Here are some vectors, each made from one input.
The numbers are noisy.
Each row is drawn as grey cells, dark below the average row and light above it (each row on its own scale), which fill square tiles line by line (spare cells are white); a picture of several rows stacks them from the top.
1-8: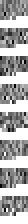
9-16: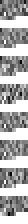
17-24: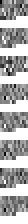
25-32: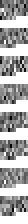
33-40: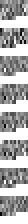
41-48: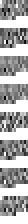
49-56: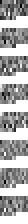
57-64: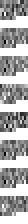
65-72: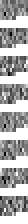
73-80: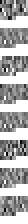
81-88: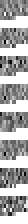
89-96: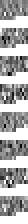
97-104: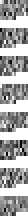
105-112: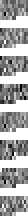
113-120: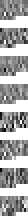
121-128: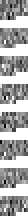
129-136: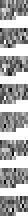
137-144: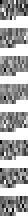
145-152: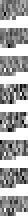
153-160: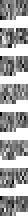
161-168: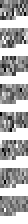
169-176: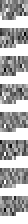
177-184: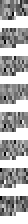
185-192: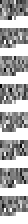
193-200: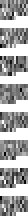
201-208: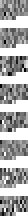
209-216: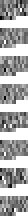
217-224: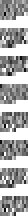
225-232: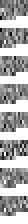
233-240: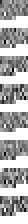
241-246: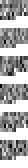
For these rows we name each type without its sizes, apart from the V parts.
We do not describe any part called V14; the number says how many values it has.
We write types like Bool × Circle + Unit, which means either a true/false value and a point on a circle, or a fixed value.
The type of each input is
Bool × Bool × Bool × (Tree + Unit) + V14.
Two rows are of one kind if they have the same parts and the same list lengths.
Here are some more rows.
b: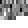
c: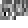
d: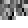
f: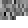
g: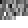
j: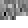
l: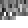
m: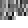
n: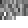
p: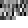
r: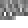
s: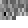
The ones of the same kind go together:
b, d, m, p
c, f, j, s
g, l, n, r

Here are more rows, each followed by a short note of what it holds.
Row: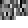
a node of a tree and three true/false values
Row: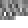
three true/false values
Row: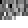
three true/false values
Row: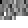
three true/false values
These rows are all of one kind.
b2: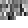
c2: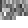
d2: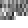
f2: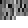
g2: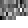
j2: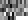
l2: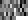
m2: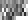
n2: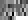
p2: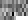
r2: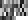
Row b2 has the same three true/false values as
m2 and r2.
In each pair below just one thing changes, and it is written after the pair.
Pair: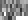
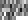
one of the three true/false values
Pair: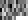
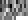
the node of the tree
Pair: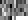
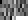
the node of the tree
